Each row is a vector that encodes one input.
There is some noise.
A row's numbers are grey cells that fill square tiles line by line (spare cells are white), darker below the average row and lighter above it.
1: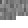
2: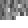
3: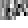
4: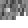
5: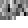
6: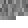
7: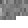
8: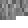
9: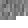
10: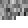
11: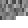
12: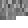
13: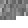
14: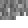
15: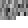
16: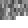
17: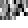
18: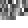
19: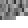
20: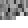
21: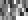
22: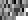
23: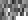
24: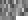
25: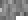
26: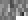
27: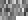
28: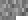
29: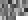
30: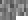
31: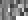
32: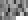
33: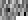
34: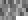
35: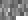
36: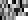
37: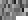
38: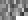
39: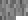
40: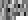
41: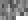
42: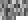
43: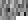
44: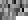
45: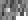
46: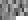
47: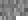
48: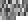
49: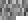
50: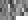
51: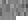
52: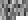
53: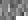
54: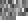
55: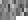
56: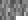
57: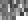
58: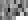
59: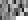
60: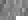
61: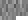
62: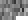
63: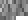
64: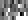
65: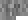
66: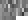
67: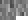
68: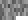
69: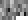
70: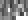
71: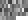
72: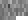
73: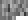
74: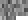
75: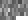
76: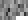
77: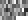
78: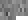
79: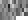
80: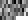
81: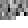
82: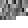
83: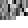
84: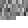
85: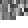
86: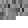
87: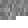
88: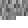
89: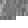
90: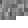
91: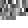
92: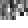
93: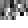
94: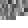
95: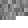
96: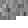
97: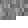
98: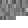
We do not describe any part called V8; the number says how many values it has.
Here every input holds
a point on a 3-point line, a point on a 4-point line, a true/false value and a value of V8.
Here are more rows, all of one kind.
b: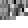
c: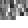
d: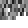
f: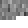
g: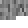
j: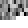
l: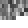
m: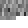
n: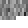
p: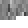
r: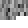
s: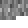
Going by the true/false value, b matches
l and r.
